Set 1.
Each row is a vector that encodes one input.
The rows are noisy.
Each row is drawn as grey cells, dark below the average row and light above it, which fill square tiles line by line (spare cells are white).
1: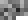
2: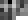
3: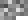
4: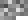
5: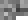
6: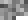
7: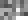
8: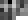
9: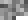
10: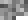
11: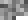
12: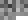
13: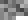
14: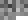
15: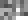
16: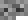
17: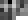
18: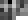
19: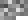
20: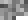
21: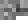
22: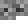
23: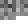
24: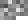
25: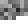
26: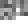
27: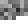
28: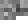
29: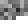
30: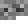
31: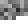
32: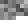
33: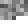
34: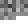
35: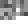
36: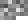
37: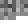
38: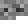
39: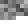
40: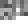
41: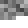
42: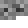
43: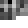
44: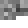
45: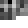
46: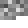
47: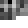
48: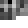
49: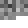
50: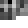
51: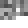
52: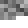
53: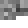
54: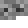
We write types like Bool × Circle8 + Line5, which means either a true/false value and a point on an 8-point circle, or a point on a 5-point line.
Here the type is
Bool × Bool × Bool + Unit.
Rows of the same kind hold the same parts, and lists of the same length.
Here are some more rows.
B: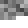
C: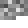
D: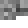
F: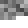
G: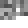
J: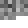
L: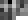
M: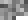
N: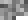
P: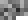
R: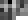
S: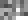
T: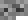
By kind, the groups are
B, C, D, F, G, J, M, N, P, S, T
L, R

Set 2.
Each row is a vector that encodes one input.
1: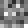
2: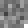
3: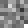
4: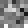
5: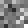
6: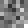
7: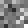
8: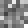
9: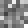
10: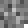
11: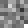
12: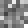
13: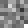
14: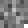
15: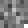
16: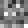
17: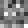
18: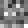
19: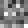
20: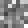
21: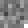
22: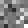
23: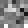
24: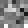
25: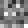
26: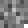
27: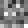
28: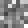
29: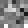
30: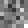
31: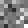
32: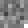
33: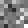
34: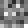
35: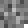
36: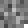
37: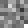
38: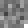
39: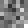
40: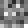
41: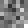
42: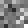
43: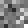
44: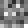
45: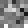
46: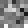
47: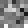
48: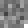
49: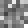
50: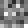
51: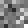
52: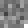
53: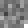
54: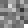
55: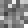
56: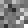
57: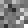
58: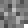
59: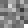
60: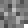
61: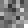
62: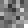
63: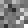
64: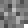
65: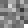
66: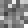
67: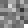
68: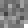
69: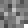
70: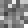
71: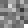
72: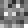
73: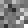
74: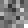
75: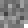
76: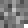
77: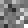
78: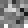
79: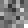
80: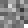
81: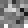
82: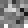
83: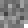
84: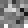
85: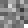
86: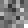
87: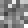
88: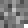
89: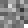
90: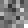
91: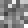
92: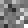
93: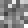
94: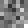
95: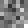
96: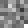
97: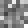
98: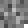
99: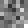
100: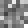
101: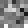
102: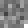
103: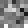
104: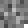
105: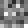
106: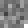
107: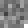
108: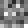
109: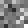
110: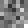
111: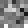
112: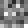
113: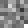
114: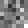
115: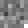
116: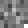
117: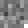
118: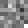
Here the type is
Bool × Bool × Bool.
